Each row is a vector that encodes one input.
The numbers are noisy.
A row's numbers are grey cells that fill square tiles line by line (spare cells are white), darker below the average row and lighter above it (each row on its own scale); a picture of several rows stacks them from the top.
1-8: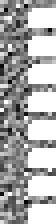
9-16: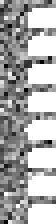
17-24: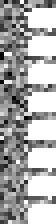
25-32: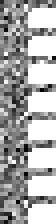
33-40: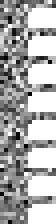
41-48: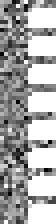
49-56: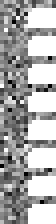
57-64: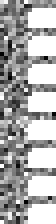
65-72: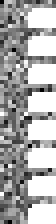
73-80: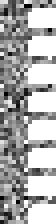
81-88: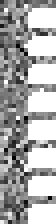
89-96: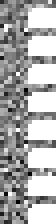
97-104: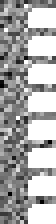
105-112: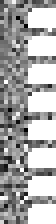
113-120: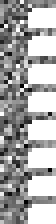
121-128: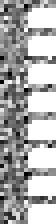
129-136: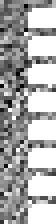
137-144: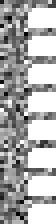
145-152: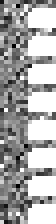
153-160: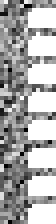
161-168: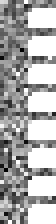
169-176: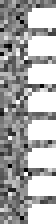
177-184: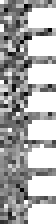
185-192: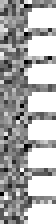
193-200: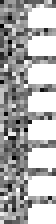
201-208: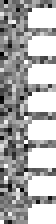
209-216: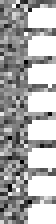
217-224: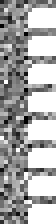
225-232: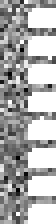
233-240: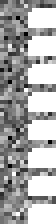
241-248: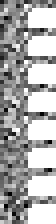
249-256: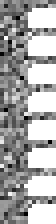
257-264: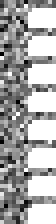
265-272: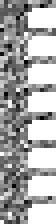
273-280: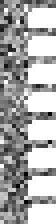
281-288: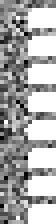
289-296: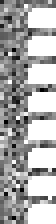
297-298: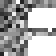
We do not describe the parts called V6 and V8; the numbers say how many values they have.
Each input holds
a node of a 7-node tree, a true/false value, a value of V6 and a value of V8.
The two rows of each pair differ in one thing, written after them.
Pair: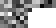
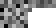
the value of V8
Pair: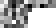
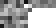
the value of V6
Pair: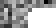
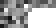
the value of V8
